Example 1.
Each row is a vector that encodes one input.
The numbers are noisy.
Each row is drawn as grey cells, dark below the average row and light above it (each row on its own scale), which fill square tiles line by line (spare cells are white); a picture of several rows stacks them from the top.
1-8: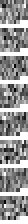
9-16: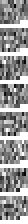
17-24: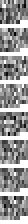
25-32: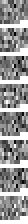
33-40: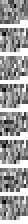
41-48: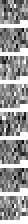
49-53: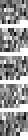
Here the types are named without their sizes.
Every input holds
three true/false values.
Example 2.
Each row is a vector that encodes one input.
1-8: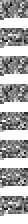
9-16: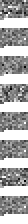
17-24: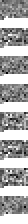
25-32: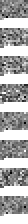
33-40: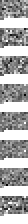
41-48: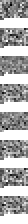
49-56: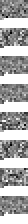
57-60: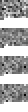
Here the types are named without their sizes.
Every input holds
either a fixed value, or three true/false values.
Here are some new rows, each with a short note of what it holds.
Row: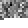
a fixed value
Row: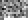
three true/false values
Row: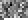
a fixed value
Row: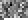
a fixed value
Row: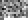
three true/false values
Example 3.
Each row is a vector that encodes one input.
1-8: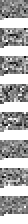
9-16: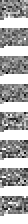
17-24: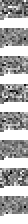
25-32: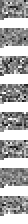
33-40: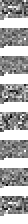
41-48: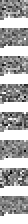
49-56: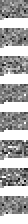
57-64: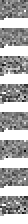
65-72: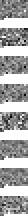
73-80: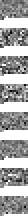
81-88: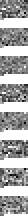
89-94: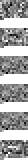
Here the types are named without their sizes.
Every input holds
either a fixed value, or three true/false values.
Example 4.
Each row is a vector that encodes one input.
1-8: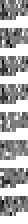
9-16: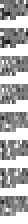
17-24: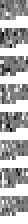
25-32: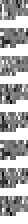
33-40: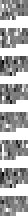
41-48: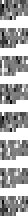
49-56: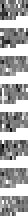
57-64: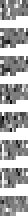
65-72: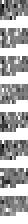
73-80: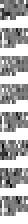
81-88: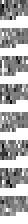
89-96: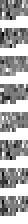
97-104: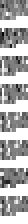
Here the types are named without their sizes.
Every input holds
three true/false values.
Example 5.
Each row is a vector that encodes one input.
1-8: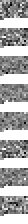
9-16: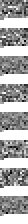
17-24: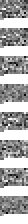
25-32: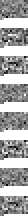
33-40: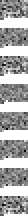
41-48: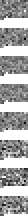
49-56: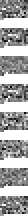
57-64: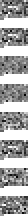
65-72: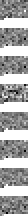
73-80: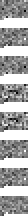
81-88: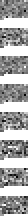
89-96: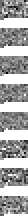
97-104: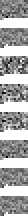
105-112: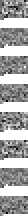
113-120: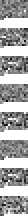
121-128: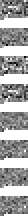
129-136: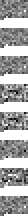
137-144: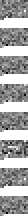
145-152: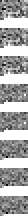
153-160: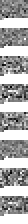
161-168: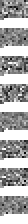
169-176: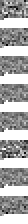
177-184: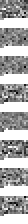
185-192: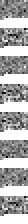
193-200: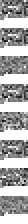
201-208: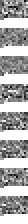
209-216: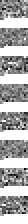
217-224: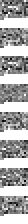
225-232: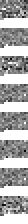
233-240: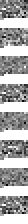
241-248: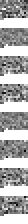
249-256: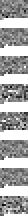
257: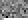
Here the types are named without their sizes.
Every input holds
either a fixed value, or three true/false values.
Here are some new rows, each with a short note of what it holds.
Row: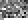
three true/false values
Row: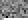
three true/false values
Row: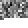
a fixed value
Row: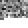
three true/false values
